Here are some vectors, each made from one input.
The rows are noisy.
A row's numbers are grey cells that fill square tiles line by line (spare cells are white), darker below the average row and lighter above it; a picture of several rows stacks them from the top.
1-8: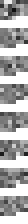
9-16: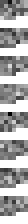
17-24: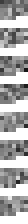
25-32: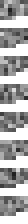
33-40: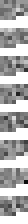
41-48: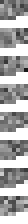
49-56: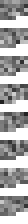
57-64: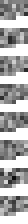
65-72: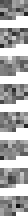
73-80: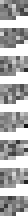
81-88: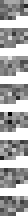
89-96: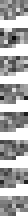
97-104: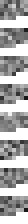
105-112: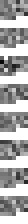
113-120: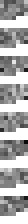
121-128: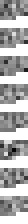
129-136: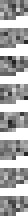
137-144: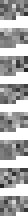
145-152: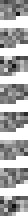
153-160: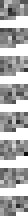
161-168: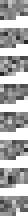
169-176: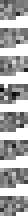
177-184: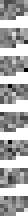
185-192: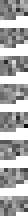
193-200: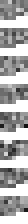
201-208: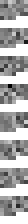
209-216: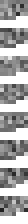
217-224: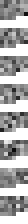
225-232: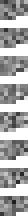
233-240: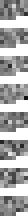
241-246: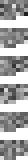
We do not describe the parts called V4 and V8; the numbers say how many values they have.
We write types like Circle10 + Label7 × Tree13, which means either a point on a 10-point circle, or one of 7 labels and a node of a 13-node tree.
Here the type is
Bool × V4 + (Label9 + Line5) × V8.
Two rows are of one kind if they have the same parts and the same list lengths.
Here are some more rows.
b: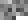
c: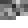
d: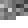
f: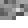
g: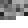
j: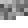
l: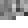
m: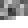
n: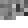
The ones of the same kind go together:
b, g, j, l, n
c, d, f
m

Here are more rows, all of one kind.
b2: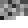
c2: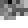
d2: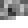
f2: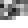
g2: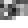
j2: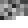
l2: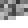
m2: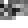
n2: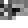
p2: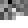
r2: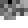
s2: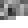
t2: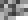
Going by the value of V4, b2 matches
j2 and p2.
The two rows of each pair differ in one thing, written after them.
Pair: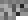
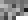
the label
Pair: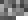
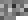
the value of V8
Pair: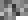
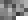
the label
